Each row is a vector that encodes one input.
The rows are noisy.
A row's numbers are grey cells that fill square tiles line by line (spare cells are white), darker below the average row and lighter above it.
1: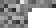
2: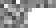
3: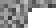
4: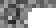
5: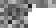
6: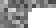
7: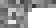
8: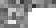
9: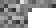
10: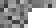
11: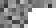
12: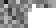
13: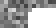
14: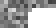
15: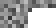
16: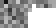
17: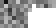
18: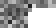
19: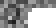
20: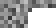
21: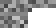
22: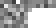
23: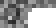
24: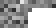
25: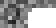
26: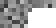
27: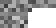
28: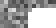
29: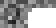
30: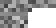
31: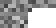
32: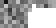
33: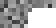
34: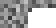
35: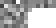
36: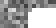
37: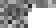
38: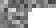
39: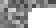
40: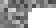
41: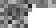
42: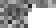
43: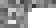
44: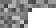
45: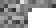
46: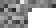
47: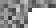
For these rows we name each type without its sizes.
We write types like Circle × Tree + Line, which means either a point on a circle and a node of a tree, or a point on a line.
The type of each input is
Circle + Label.
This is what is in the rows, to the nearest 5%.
About 60% of them hold a point on a circle. The rest hold a label.
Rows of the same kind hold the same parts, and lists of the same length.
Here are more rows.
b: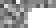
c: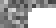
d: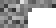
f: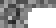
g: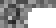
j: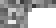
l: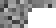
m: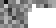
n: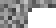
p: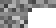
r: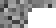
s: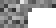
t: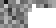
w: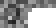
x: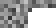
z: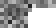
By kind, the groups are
b, c, f, g, j, m, t, w, z
d, l, n, p, r, s, x

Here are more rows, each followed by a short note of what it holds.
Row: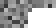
a label
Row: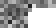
a point on a circle
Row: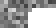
a point on a circle
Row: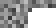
a label
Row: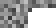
a label
